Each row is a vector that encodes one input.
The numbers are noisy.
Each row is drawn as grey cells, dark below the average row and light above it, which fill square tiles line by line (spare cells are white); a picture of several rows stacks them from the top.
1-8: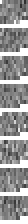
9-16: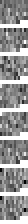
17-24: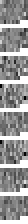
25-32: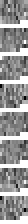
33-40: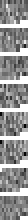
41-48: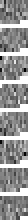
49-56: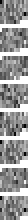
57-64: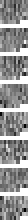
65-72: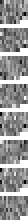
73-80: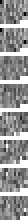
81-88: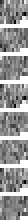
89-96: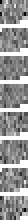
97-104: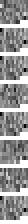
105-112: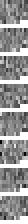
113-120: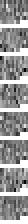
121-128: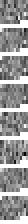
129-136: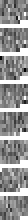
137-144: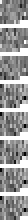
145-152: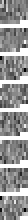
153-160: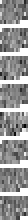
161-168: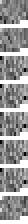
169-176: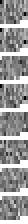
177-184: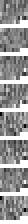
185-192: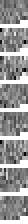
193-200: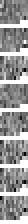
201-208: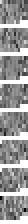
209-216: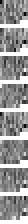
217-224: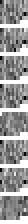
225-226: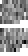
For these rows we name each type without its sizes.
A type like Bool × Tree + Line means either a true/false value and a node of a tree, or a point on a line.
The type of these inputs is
Line × (Line × Line + Unit).
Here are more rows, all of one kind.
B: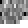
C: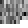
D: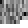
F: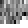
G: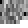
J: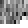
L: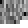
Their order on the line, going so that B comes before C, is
B, G, L, D, C, J, F.
